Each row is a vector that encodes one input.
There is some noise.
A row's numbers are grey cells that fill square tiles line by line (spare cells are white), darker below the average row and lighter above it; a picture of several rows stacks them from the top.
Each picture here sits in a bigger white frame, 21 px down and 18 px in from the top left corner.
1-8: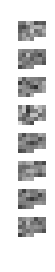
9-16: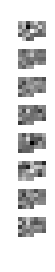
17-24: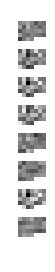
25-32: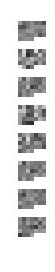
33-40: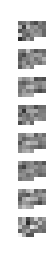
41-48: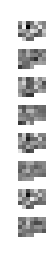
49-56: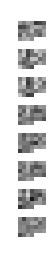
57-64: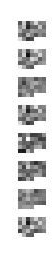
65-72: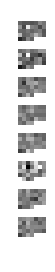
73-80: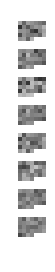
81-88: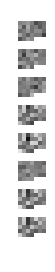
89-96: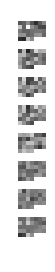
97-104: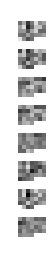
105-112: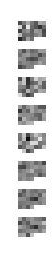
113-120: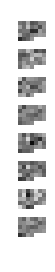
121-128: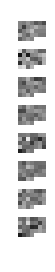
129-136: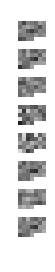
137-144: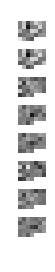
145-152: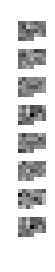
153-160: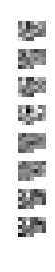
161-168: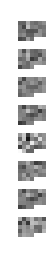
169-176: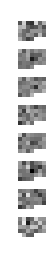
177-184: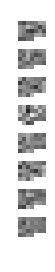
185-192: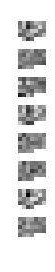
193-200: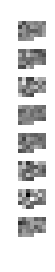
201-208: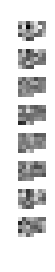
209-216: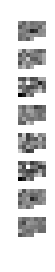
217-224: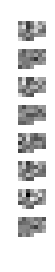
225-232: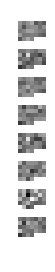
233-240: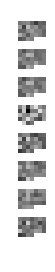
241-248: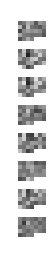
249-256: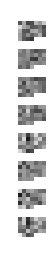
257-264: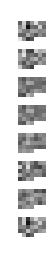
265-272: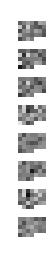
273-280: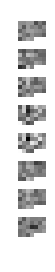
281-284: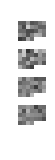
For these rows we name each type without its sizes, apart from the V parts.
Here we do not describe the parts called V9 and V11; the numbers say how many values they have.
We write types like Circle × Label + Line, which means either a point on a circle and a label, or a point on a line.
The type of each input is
Line × (Line + V9) + V11.
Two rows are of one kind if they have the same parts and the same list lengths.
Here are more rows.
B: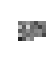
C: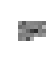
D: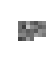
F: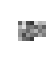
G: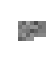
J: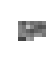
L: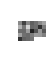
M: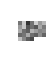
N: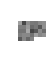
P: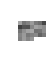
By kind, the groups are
B, G, L, N
C, D, J, P
F, M

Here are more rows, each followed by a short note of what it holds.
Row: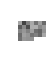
a point on each of two lines
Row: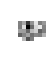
a value of V11
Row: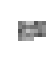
a point on each of two lines
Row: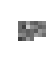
a point on a line and a value of V9
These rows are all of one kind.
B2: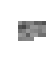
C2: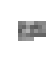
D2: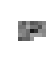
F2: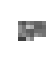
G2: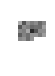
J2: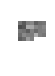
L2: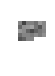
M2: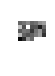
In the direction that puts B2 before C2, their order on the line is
G2, D2, L2, F2, J2, B2, M2, C2.
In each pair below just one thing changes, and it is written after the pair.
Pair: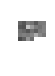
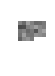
the value of V9
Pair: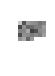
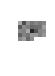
the value of V9
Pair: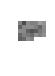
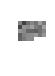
the value of V9
